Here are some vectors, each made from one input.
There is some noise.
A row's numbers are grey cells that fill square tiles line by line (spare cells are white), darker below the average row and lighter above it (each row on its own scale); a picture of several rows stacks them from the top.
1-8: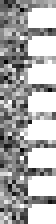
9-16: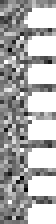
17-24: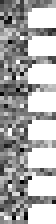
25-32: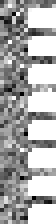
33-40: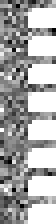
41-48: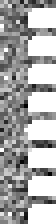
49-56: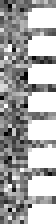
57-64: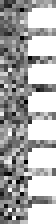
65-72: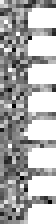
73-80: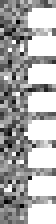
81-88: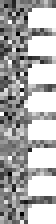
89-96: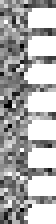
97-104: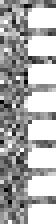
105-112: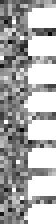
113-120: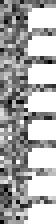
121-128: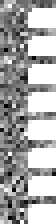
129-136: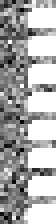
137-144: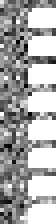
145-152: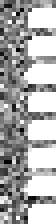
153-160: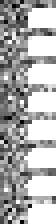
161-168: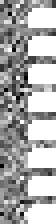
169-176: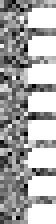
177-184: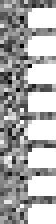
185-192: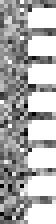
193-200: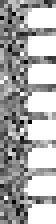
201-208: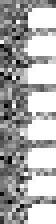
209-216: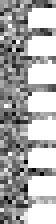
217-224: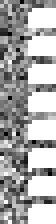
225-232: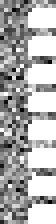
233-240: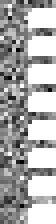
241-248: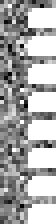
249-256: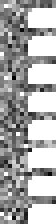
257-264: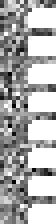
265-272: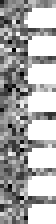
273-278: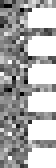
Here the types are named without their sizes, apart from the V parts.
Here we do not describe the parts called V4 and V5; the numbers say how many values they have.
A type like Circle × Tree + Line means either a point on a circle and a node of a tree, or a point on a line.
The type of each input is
Label × (Line + V5) × V4.
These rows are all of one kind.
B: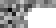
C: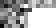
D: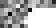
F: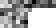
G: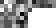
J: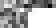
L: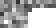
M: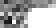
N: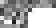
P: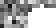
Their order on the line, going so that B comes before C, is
F, P, M, N, B, J, C, D, L, G.
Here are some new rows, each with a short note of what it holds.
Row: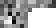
a label, a value of V4 and a value of V5
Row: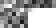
a label, a point on a line and a value of V4
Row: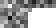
a label, a point on a line and a value of V4
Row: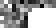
a label, a point on a line and a value of V4
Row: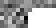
a label, a value of V4 and a value of V5
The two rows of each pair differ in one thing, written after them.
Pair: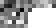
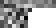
the value of V5
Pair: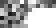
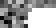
the value of V5
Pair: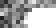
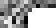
the value of V5
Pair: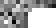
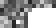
the label
